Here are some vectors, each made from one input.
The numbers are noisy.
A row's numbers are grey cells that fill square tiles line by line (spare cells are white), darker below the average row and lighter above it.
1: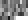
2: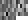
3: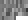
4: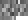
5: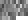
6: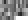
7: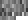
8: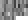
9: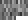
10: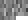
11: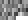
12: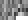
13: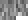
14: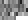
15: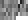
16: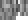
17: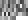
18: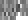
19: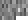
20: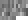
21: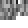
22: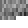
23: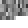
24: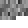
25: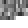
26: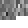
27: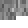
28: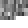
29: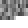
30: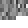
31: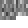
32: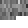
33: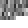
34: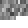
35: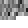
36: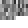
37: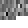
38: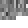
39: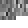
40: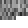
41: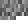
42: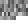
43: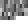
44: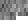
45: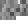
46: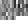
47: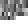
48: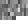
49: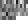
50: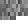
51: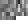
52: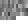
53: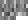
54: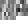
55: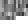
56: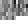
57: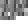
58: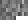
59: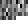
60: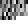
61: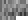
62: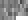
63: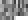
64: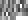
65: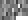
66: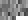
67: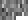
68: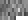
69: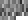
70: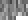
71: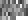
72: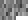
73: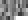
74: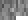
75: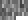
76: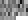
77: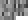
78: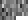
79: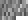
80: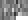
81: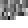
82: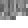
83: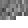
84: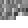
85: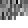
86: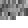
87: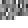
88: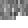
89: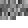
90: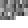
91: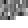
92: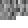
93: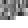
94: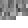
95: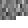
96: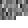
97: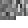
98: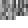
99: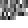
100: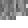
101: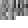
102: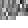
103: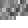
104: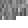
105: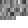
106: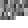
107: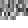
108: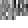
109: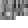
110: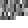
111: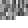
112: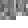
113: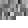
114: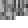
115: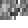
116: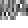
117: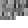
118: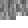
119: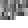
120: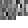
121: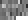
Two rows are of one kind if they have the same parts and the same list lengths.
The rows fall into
2 kinds.
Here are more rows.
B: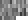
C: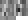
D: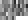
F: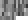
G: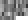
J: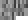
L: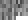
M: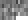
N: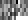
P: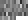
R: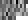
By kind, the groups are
B, C, L, M, N, P, R
D, F, G, J

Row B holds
a point on a 6-point line and a node of a 12-node tree.
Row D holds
a point on a 7-point line.
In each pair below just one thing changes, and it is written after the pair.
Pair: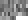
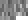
the place on the 6-point line
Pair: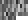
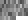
the place on the 6-point line
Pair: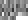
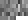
the node of the tree
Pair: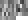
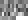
the place on the 6-point line
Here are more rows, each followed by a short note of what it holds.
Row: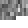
a point on a 6-point line and a node of a 12-node tree
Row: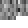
a point on a 6-point line and a node of a 12-node tree
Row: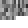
a point on a 7-point line
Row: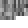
a point on a 7-point line
